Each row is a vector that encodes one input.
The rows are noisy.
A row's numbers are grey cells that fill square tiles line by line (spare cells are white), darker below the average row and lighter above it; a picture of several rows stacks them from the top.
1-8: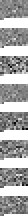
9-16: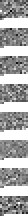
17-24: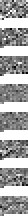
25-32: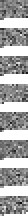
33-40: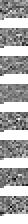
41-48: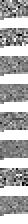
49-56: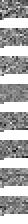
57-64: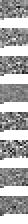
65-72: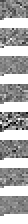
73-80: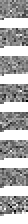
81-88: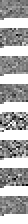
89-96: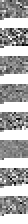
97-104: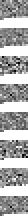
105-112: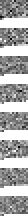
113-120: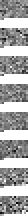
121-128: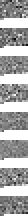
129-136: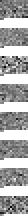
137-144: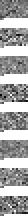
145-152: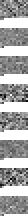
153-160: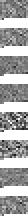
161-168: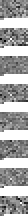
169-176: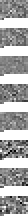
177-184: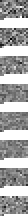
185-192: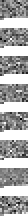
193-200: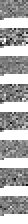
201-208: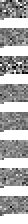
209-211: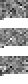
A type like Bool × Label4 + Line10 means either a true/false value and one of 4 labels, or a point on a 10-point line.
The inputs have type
(Circle5 + Unit) × Line5 + Line7 × Line7.
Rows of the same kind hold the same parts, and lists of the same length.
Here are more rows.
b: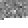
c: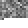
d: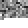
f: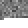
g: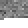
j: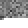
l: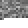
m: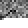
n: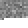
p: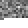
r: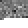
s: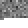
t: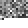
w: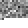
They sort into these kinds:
b, c, n, p, t
d, f, g, j, m, r, s
l, w

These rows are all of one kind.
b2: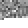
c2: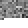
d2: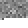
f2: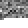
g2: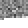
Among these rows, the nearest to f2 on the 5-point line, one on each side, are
b2 and g2.
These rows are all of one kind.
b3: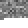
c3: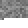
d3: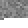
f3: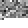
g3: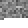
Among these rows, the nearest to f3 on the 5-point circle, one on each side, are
c3 and d3.
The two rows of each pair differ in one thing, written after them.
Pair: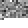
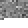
the place on the 5-point circle
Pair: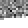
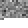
the place on the 5-point circle
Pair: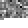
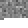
the place on the 5-point line
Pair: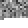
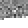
the place on the 5-point circle
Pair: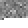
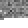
the place on the 5-point circle
